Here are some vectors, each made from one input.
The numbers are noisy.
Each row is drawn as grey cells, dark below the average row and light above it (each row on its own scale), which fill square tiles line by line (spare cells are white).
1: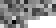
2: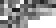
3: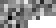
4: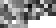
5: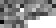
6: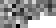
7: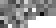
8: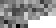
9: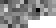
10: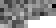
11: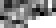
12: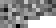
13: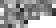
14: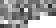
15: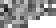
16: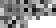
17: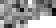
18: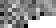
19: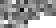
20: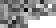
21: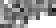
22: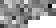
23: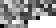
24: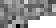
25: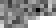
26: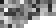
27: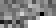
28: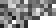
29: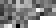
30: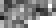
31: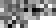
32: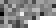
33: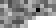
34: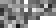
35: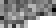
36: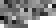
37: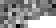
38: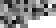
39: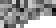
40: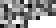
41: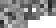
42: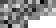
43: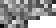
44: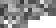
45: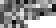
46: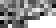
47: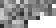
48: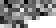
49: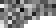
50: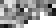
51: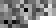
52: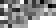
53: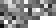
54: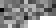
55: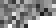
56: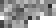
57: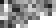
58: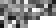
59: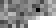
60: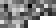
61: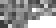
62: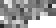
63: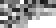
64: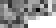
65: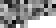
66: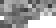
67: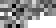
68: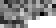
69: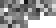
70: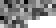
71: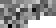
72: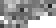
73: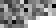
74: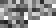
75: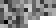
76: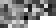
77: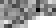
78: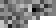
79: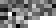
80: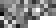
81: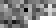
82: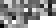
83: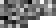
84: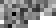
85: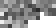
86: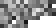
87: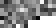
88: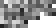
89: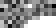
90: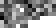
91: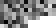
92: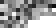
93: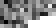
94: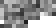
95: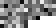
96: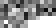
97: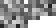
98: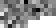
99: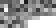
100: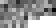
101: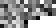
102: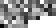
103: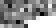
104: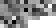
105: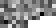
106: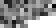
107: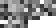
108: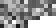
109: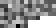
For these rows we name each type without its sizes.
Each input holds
a label and three true/false values.
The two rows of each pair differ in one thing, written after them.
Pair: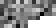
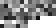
one of the three true/false values
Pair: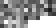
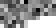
one of the three true/false values
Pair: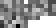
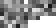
the label
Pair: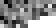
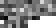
the label
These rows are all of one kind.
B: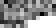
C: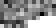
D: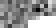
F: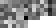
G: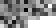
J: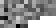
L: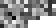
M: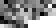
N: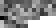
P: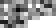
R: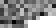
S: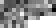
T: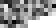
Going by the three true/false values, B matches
C and R.
